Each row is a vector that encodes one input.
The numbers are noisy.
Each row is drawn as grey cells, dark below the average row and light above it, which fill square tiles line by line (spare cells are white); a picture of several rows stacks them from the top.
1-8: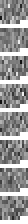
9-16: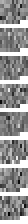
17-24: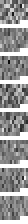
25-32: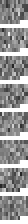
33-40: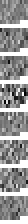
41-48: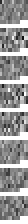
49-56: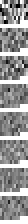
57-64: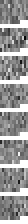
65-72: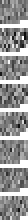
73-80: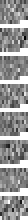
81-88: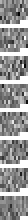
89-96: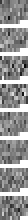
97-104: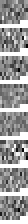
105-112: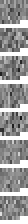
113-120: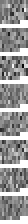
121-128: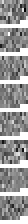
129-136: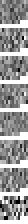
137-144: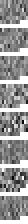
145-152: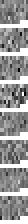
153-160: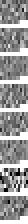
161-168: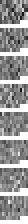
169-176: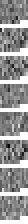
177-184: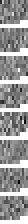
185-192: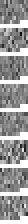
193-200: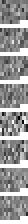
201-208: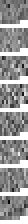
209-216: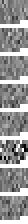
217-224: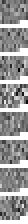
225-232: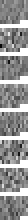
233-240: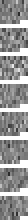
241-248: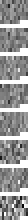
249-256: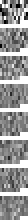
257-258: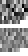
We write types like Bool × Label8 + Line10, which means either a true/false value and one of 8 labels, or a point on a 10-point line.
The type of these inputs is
List2(Line5 × (Line6 + Line9)).
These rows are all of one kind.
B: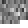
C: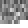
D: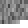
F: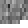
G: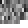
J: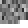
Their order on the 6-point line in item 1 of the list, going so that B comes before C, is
J, B, C, G, D, F.
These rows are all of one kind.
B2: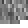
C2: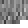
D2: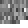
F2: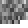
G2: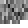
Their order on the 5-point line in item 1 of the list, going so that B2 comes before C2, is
B2, D2, C2, F2, G2.
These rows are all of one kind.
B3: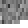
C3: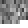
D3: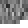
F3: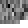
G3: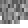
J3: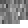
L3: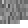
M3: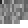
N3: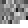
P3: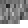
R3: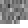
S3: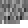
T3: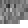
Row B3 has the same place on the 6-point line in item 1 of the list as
C3, J3, P3 and T3.
